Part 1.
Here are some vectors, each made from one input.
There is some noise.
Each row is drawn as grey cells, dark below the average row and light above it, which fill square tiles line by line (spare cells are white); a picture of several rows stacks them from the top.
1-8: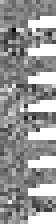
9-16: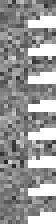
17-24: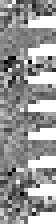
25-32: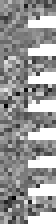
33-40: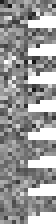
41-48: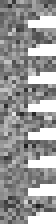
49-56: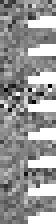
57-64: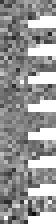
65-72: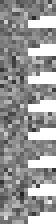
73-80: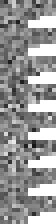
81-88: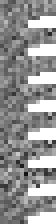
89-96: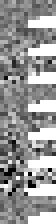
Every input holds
one of 5 labels.
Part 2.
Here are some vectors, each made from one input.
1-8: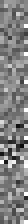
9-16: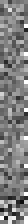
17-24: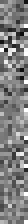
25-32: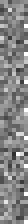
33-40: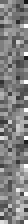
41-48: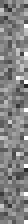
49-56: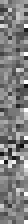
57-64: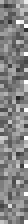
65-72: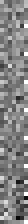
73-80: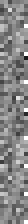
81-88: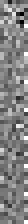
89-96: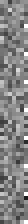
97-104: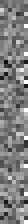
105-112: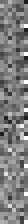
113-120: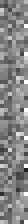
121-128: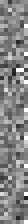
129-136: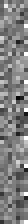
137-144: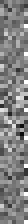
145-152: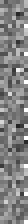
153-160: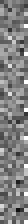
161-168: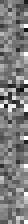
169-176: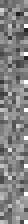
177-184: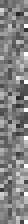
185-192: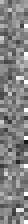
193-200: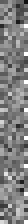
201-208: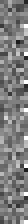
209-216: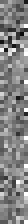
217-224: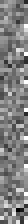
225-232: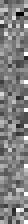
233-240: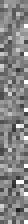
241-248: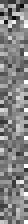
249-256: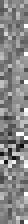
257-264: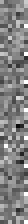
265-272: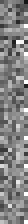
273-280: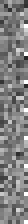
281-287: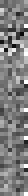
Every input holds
either a point on a 16-point circle, or a fixed value.
